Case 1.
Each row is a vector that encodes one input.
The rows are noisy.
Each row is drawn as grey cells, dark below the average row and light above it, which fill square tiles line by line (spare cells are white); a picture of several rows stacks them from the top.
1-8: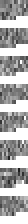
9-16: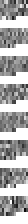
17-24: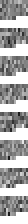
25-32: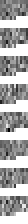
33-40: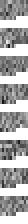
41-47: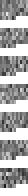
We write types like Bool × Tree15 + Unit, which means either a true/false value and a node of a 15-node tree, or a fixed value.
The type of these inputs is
List2(Line5).
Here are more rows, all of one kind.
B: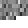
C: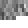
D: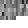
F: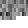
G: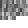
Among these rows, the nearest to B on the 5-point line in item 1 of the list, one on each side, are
C and F.
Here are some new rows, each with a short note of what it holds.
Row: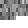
a list of one item
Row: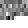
a list of one item
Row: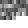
the empty list
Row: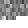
a list of two items
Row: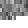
a list of one item
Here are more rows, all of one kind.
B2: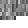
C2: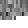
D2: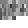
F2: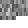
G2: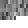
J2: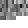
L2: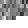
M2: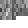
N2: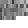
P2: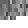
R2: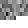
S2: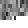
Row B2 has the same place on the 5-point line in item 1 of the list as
F2 and M2.
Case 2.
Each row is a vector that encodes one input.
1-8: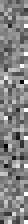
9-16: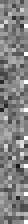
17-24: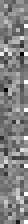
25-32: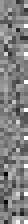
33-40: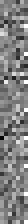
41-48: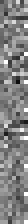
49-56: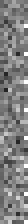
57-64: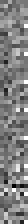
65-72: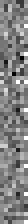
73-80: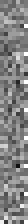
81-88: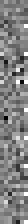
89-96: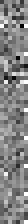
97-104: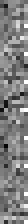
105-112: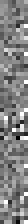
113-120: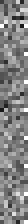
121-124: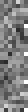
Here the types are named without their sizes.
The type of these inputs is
Bool × Line × Line.
